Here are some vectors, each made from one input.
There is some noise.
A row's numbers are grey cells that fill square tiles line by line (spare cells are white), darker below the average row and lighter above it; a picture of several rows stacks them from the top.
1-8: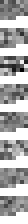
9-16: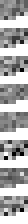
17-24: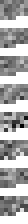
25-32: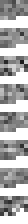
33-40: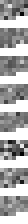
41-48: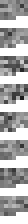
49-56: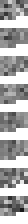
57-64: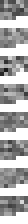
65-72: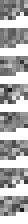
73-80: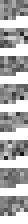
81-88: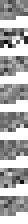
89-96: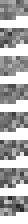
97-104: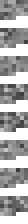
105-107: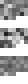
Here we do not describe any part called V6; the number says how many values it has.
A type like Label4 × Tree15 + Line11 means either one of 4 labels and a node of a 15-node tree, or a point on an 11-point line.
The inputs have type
Bool × (Line3 × Line5 + V6).
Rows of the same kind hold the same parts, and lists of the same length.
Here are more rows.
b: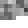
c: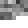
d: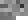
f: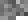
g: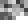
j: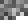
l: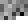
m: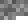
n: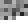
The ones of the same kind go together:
b, c, g, m, n
d, f, j, l

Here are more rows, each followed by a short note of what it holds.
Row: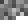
a point on a 3-point line, a point on a 5-point line and a true/false value
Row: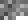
a true/false value and a value of V6
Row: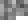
a true/false value and a value of V6
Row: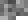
a point on a 3-point line, a point on a 5-point line and a true/false value
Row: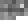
a true/false value and a value of V6
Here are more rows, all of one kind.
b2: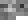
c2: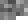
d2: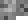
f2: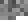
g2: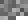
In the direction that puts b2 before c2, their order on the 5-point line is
d2, b2, c2, f2, g2.
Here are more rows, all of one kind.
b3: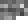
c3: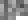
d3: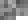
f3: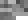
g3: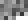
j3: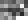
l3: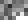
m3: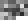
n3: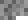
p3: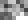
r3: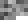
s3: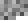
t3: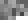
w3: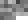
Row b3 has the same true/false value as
j3, l3, m3 and n3.
